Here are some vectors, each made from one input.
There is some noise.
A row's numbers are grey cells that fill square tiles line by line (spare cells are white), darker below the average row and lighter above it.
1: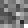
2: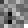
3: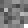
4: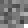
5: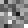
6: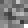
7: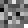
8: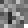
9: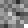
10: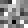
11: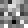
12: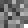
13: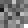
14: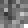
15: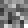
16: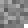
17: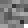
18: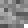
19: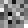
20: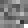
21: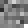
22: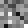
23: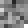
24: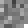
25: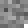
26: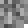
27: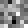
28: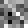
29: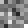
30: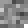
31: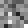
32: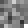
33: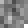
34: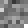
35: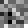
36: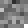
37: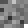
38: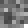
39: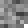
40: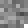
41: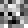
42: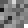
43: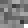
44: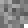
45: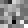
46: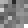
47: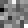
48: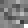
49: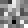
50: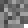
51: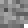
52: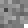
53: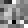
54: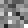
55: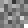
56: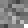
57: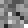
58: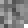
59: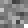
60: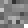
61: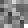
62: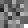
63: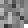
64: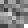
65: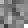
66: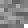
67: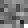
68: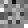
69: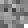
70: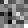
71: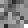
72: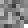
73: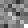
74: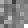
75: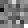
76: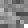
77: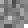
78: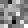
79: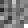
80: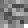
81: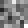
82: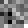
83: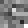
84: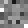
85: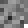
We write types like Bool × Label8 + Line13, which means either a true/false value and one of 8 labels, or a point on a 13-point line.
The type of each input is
Bool × List2(Line6).
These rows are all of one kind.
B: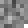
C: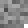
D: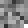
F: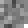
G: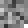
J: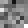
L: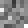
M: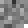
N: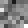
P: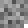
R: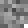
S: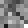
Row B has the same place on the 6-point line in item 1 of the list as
C, F, M and P.
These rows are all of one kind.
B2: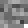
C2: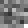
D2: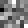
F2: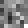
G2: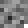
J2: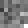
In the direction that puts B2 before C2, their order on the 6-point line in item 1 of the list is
D2, F2, B2, G2, C2, J2.
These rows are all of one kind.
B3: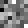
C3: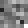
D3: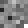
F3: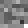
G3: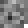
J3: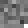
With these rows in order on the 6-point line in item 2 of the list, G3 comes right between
D3 and J3.
